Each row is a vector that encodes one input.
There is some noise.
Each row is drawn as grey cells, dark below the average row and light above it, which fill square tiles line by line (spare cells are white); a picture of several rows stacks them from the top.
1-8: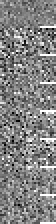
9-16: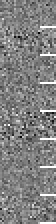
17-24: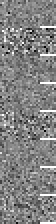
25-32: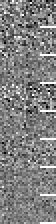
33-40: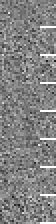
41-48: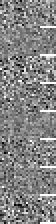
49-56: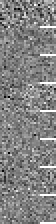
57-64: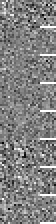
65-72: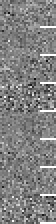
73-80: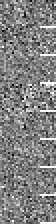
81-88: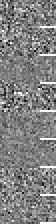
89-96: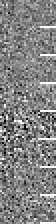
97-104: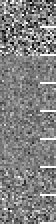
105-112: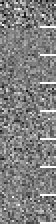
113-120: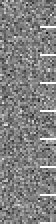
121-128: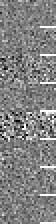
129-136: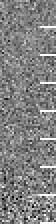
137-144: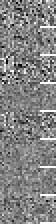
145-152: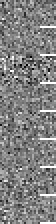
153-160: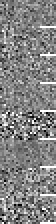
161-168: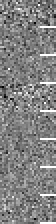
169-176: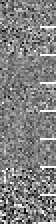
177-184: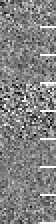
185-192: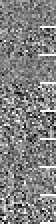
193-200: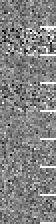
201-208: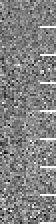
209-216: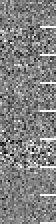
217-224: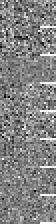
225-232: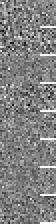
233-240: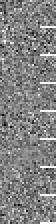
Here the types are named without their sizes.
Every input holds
a point on a circle, together with either a fixed value, or three true/false values.
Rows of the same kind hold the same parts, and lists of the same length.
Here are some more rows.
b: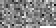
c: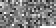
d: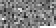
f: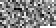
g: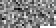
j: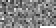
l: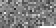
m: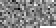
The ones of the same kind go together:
b, c, d, f, l, m
g, j

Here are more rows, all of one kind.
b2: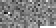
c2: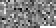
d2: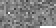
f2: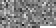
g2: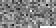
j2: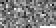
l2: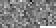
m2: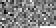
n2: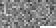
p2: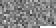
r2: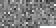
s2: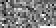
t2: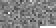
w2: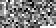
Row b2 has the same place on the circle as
d2, m2, r2 and t2.
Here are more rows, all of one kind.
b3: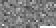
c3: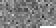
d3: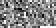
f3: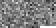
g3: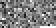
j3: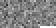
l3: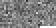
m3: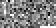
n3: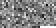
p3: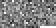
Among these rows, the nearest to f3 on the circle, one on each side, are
m3 and p3.
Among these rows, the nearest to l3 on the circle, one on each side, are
c3 and g3.
